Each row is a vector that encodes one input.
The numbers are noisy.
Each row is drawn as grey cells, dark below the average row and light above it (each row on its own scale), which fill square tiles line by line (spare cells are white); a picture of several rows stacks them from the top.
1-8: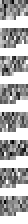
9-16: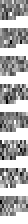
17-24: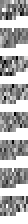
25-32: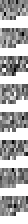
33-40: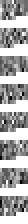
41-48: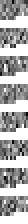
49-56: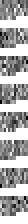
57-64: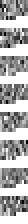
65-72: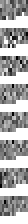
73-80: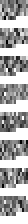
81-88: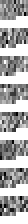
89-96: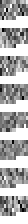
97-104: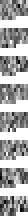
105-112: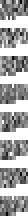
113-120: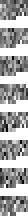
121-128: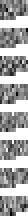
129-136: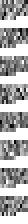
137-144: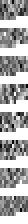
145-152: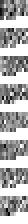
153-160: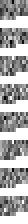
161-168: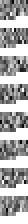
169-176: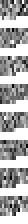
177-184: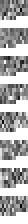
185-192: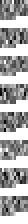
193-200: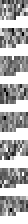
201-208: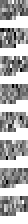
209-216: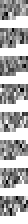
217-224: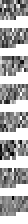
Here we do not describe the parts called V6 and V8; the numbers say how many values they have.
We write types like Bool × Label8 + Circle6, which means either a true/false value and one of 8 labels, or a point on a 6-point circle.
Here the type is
Bool × Bool × Bool × Bool × (Line5 + (Line7 + V6) × V8).
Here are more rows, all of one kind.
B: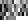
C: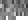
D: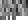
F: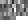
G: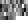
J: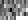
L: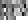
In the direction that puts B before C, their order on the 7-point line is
G, F, J, B, C, D, L.
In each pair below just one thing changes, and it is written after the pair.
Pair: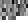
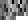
the value of V6
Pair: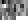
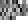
one of the four true/false values
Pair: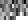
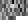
one of the four true/false values
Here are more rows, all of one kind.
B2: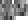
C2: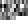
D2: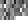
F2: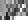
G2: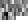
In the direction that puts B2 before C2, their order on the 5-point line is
D2, F2, G2, B2, C2.
